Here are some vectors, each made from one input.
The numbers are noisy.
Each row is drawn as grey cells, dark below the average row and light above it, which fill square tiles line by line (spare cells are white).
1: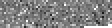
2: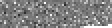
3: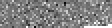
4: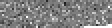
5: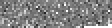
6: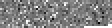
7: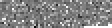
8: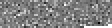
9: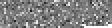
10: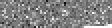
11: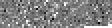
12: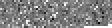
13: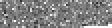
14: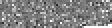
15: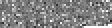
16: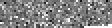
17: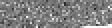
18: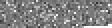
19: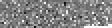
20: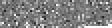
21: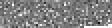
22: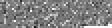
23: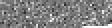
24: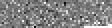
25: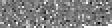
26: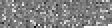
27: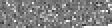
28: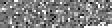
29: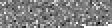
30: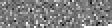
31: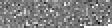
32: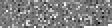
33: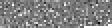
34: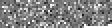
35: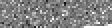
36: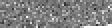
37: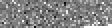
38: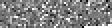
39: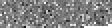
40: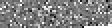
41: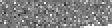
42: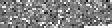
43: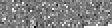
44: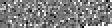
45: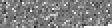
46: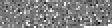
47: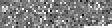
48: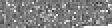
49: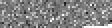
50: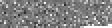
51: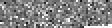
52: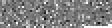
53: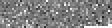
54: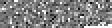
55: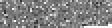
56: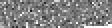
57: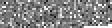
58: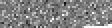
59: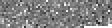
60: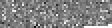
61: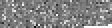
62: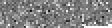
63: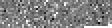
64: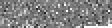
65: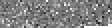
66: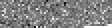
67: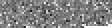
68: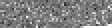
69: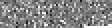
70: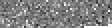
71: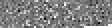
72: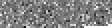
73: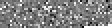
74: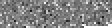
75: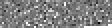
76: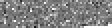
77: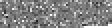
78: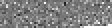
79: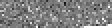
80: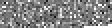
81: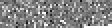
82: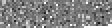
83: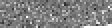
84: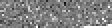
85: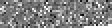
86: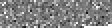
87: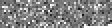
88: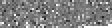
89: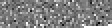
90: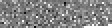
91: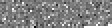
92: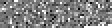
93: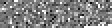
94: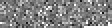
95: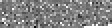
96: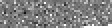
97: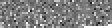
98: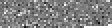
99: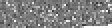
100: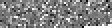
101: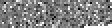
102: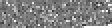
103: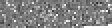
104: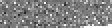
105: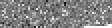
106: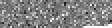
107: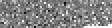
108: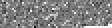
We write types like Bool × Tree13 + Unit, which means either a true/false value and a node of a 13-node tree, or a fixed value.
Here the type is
Bool × Bool × Bool × (Line4 + Line5) + Label4 × Label4.
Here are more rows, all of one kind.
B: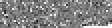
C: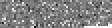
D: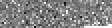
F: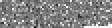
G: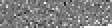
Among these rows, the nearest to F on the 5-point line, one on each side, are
B and D.
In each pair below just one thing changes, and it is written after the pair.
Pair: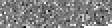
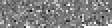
the place on the 4-point line
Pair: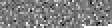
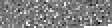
one of the three true/false values
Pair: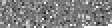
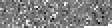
one of the three true/false values
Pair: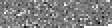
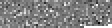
the place on the 4-point line
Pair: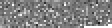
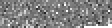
one of the three true/false values
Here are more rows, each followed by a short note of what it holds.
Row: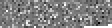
a point on a 4-point line and three true/false values
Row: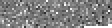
a point on a 4-point line and three true/false values
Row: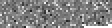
a point on a 4-point line and three true/false values
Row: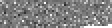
a point on a 5-point line and three true/false values
